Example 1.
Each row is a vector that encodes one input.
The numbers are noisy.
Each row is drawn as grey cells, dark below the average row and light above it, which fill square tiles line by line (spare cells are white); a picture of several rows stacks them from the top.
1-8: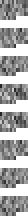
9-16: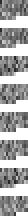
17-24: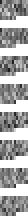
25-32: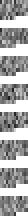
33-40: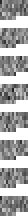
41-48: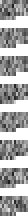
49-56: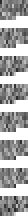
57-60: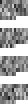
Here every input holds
three true/false values.
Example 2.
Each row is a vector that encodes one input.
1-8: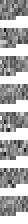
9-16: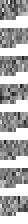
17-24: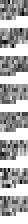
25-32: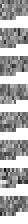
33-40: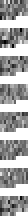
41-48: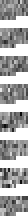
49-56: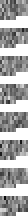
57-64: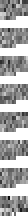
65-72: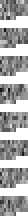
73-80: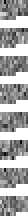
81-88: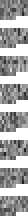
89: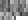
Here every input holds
one of 11 labels.
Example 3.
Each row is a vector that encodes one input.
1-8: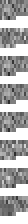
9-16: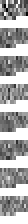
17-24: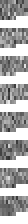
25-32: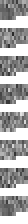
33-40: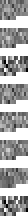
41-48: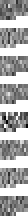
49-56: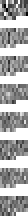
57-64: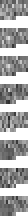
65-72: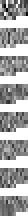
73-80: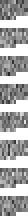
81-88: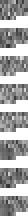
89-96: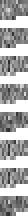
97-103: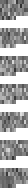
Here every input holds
either a point on an 8-point circle, or a fixed value.
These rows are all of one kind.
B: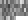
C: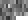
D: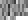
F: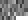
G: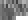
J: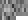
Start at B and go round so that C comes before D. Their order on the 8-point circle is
B, G, C, F, J, D.
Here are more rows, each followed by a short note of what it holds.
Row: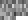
a point on an 8-point circle
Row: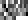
a fixed value
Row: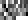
a fixed value
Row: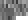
a point on an 8-point circle
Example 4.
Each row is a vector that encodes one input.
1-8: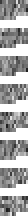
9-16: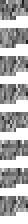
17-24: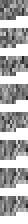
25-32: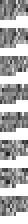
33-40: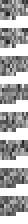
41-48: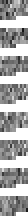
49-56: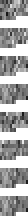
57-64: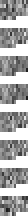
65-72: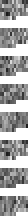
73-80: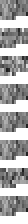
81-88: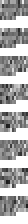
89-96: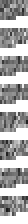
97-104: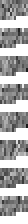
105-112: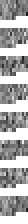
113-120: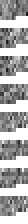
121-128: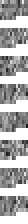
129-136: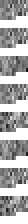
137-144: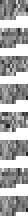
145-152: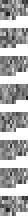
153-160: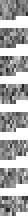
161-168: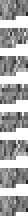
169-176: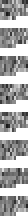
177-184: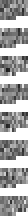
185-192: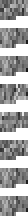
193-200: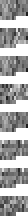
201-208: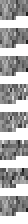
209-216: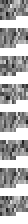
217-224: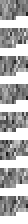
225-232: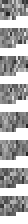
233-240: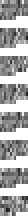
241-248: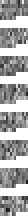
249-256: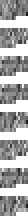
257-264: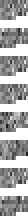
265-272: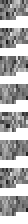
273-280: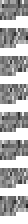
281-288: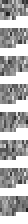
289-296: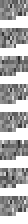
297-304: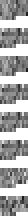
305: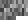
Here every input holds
a point on an 11-point circle.
